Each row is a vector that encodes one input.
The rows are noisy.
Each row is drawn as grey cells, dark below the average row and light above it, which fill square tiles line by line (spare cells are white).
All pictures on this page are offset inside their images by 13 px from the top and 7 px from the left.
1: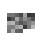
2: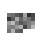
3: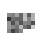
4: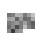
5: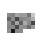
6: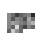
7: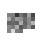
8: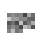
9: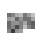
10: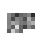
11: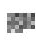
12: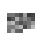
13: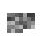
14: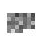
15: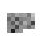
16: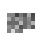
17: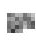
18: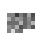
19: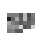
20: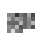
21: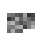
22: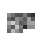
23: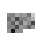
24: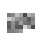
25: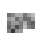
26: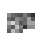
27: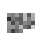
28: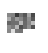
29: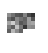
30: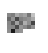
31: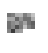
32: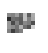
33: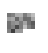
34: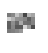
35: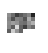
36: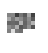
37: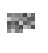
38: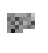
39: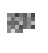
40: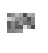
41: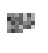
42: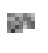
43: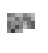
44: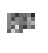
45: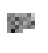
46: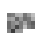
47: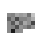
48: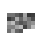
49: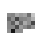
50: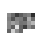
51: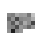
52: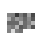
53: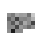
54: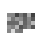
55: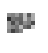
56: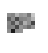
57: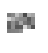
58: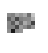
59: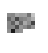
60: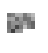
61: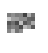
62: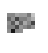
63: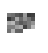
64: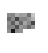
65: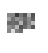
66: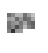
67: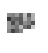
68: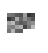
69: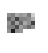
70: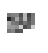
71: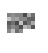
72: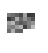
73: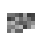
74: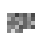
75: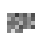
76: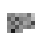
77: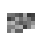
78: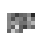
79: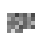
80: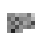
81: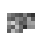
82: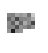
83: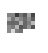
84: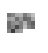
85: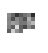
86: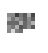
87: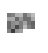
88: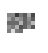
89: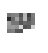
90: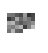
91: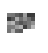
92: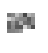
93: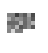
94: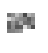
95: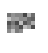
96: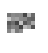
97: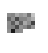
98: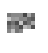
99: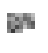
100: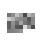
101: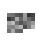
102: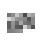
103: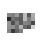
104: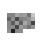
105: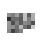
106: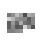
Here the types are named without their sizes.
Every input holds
a point on a circle.
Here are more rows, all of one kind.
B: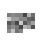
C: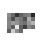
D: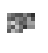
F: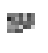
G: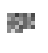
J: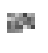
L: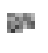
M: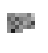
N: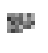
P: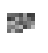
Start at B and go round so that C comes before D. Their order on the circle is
B, G, C, D, P, F, N, M, L, J.
